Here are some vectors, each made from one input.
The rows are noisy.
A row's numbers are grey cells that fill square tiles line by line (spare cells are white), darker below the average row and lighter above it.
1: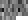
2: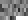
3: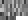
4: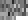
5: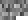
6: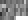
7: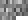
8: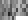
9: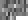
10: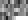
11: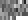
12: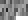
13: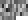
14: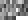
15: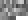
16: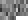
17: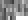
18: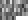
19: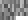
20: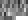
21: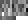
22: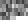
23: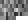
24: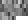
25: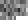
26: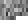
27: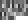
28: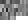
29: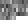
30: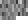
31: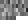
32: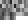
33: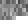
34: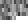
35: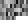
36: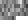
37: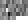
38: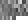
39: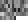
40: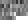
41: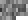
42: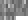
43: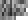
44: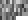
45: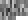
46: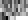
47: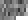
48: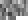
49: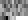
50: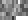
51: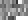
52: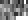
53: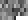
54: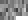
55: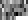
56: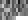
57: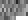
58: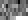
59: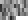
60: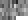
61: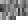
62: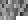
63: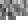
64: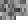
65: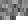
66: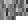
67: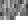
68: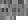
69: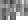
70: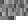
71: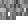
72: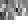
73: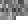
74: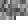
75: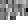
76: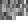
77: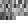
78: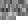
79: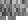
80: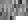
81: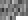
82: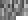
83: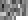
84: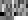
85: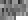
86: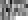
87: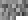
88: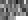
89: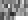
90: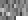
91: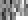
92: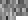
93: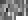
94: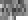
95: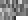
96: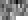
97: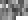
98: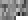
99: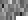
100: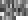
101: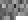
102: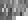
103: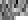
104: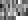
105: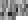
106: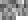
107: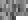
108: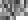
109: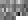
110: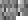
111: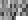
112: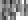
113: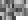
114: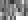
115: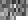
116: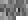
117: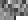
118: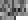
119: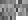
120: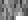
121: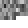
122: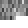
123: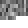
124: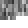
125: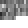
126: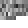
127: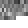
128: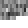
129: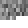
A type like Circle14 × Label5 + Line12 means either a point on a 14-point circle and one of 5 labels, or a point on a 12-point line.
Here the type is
List3(Circle10).
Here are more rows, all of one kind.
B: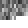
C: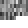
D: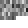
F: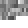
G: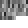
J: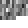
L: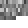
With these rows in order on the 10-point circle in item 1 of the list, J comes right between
B and L.
